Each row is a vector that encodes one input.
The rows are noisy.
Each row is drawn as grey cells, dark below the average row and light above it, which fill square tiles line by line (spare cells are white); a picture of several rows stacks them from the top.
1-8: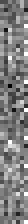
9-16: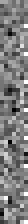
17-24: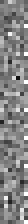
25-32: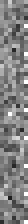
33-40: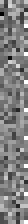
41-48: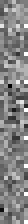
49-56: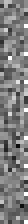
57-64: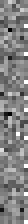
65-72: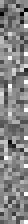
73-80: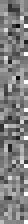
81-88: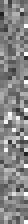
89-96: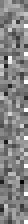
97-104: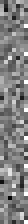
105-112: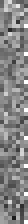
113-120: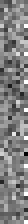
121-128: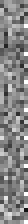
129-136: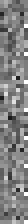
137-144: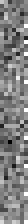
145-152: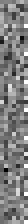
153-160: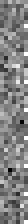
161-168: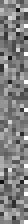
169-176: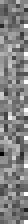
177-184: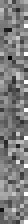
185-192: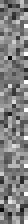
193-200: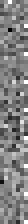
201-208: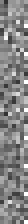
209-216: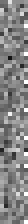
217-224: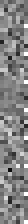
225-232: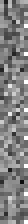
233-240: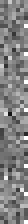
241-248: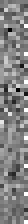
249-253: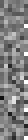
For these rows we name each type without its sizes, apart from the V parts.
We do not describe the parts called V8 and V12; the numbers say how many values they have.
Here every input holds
a value of V8 and a value of V12, together with either a point on a line, or four true/false values.
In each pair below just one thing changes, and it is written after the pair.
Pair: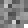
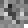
the value of V8
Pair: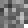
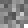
the value of V8
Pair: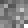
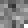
one of the four true/false values
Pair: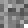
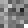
one of the four true/false values
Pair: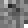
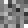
the value of V12
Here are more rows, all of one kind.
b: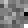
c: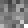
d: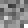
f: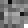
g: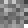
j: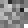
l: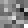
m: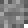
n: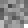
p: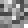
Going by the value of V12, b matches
g, m and n.
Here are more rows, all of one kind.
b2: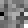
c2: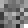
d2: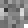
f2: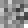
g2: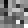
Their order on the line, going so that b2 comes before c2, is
d2, b2, g2, c2, f2.
